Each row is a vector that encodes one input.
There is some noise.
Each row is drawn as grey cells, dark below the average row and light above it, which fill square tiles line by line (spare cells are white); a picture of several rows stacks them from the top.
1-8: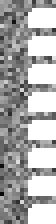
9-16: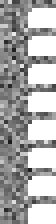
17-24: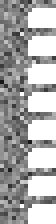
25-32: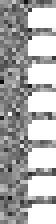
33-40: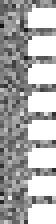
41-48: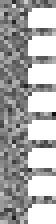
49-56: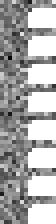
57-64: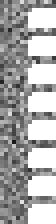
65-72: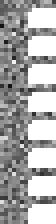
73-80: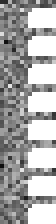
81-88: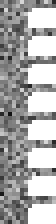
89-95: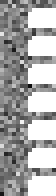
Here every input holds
either a point on a 10-point circle, or a point on a 6-point line, or a point on a 7-point line.
